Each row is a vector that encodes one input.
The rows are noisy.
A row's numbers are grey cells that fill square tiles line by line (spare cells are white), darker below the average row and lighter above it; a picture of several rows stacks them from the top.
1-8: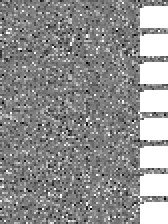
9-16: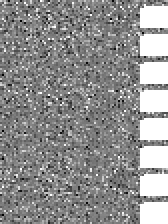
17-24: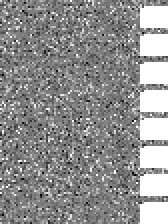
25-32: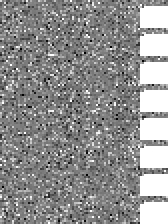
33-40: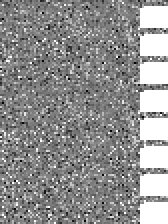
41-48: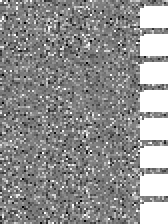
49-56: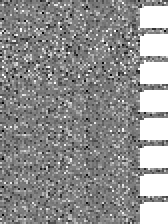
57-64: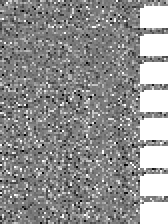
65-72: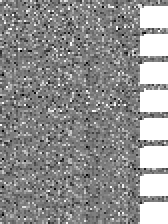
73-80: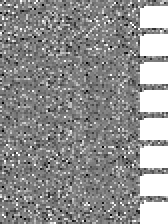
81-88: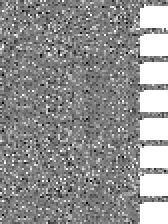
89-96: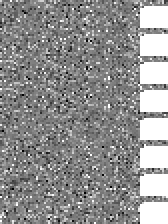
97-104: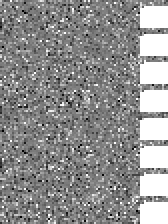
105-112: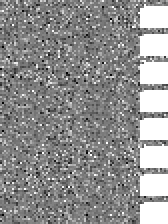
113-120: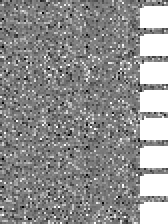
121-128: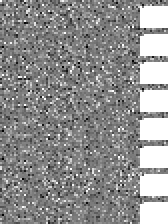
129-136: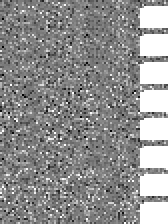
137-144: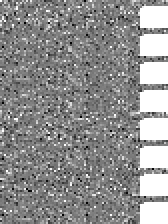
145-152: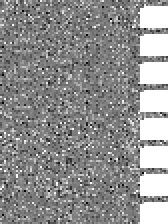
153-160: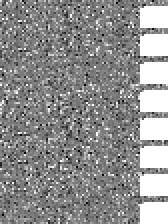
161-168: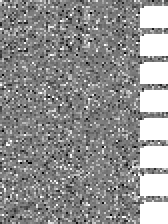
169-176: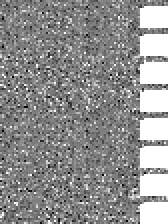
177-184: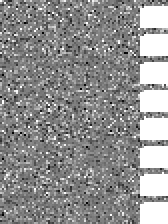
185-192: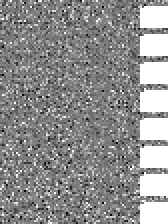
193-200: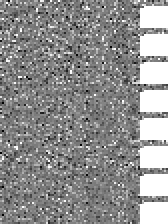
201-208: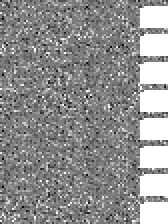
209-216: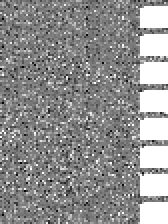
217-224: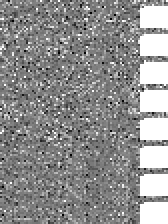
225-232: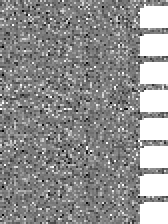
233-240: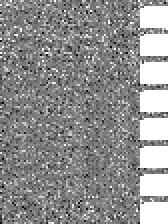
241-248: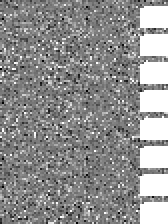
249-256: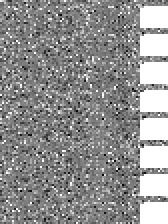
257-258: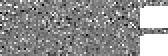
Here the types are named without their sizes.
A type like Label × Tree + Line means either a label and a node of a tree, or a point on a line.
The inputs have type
(Bool × Circle + Unit) × Tree.
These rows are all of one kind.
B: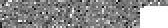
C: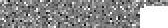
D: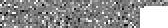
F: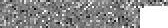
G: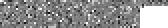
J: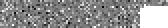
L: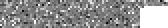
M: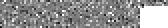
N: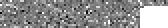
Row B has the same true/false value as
D and N.
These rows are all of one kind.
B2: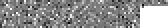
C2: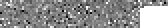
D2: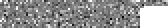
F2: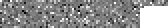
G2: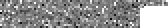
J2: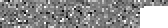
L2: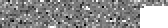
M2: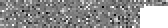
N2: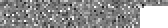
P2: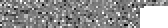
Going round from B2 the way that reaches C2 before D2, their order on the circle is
B2, N2, J2, F2, C2, P2, G2, D2, L2, M2.
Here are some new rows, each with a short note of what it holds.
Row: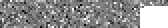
a point on a circle, a node of a tree and a true/false value
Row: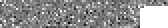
a point on a circle, a node of a tree and a true/false value
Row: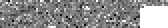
a point on a circle, a node of a tree and a true/false value
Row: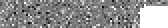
a point on a circle, a node of a tree and a true/false value
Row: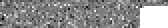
a node of a tree
